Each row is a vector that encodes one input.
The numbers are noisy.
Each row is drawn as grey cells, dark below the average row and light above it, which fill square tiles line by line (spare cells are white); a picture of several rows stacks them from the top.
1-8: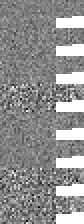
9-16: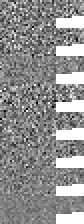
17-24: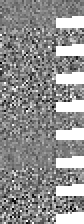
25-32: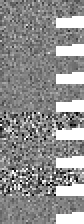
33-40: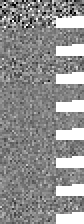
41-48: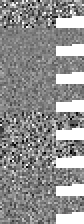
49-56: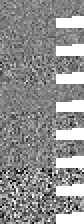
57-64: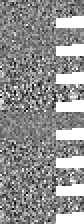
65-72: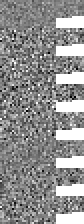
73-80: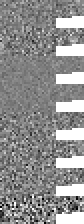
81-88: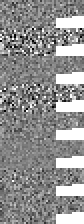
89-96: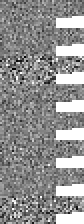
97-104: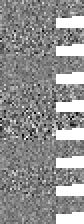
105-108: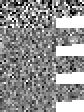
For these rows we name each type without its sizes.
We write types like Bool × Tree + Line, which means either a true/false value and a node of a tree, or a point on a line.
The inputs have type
Bool × Circle × (Circle + Unit) + Unit.
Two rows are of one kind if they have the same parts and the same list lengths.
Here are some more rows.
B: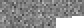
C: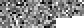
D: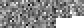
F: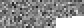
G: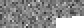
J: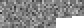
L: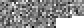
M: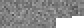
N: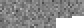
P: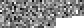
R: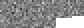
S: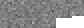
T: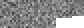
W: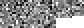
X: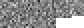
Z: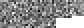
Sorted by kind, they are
B, D, F, G, J, L, M, R, X
C, W
N, P, S, T, Z

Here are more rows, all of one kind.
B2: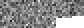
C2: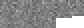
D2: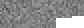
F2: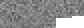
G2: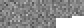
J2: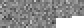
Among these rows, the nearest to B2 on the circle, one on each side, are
D2 and J2.
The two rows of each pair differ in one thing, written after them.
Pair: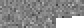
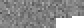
the true/false value
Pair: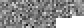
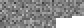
the true/false value
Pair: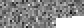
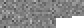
the place on one of the two circles
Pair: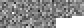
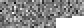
the place on one of the two circles
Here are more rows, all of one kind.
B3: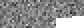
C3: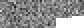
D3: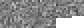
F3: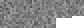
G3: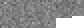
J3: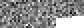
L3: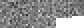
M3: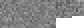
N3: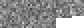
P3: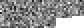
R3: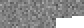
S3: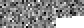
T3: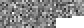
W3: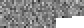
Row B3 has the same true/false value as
P3, S3 and W3.
